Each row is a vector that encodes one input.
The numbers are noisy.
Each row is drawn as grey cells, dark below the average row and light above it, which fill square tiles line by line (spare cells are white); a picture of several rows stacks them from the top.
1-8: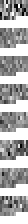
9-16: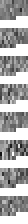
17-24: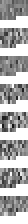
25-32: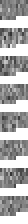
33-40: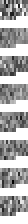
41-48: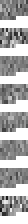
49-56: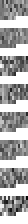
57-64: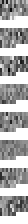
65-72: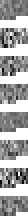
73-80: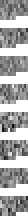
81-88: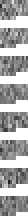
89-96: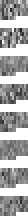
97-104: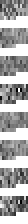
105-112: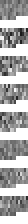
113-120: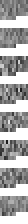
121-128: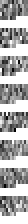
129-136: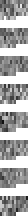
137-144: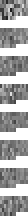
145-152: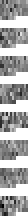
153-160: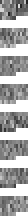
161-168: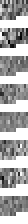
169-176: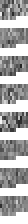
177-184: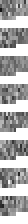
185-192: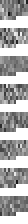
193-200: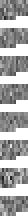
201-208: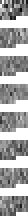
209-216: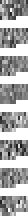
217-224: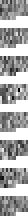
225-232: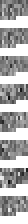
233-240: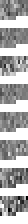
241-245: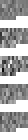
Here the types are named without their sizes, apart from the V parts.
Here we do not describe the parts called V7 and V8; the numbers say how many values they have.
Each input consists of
either a point on a circle, or a true/false value and a value of V7, or a value of V8.
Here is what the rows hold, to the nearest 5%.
About 40% of them hold a point on a circle. About 30% of them hold a true/false value and a value of V7. The rest hold a value of V8.
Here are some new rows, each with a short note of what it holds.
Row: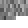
a point on a circle
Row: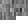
a point on a circle
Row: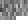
a point on a circle
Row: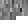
a point on a circle
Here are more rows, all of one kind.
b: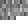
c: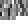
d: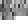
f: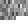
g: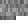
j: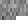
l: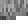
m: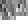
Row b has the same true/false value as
g and m.
